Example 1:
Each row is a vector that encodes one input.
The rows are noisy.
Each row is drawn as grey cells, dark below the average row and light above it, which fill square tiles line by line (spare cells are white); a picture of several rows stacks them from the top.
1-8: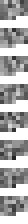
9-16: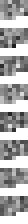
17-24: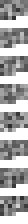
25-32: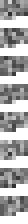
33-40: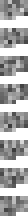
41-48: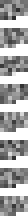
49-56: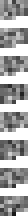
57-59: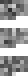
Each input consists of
a point on an 11-point circle.
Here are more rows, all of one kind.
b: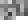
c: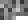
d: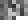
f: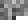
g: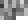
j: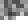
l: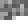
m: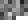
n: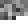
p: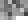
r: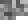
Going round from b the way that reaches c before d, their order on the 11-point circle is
b, l, c, m, d, n, f, g, r, j, p.
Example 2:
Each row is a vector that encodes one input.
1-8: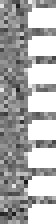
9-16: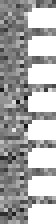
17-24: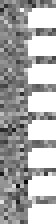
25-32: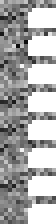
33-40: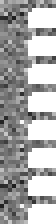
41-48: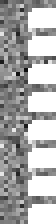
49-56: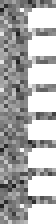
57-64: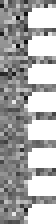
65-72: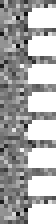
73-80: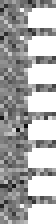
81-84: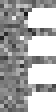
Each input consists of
a node of a 7-node tree.
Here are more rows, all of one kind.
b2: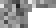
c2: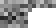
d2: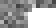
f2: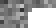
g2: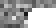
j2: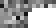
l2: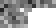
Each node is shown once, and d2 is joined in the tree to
b2 and f2.
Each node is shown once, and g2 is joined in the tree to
f2 and j2.
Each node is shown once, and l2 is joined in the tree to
c2 and f2.
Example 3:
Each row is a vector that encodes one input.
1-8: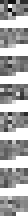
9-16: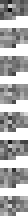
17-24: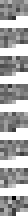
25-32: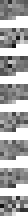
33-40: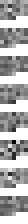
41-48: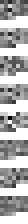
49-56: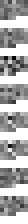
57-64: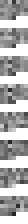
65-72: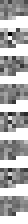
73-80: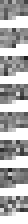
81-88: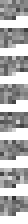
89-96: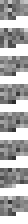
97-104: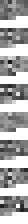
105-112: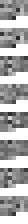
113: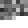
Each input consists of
three true/false values.
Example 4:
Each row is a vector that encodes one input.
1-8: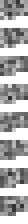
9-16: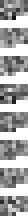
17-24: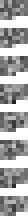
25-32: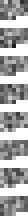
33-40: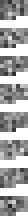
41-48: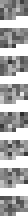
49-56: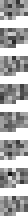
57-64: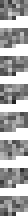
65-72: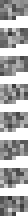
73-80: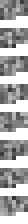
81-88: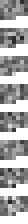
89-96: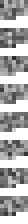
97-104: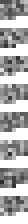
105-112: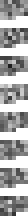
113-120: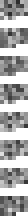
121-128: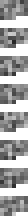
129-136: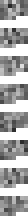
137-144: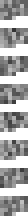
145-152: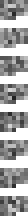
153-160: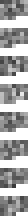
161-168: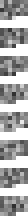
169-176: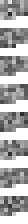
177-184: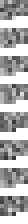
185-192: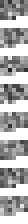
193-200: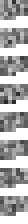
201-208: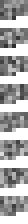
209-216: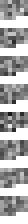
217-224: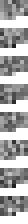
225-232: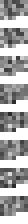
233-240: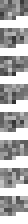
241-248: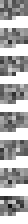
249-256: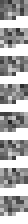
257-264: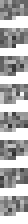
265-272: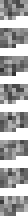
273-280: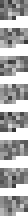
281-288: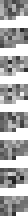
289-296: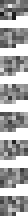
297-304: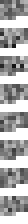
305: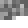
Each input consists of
a point on an 11-point circle.
